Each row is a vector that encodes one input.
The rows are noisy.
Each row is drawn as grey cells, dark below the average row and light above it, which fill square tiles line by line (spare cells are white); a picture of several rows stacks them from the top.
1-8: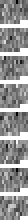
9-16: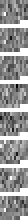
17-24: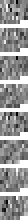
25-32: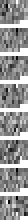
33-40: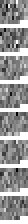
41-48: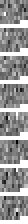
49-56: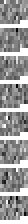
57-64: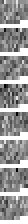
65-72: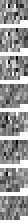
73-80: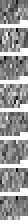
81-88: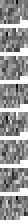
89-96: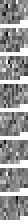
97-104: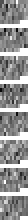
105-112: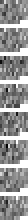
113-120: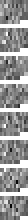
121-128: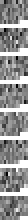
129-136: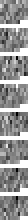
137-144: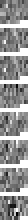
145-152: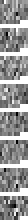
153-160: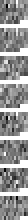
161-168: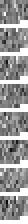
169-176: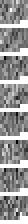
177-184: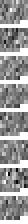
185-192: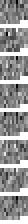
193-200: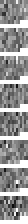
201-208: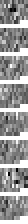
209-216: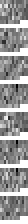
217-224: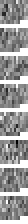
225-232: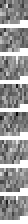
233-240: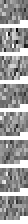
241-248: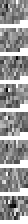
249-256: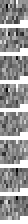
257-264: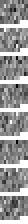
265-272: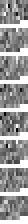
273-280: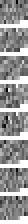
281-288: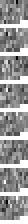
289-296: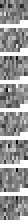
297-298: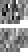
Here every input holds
four true/false values, together with either a point on a 6-point circle, or a fixed value.
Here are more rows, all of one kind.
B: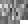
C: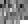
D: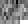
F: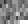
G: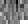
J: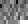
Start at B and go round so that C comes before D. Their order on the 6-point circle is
B, F, C, G, J, D.
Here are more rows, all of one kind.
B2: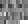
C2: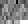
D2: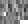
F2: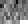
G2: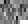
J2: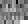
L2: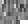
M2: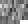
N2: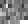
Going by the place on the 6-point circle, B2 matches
D2, G2 and L2.
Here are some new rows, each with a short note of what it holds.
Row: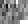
four true/false values
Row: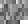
four true/false values
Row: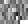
four true/false values
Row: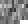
a point on a 6-point circle and four true/false values
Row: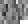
four true/false values
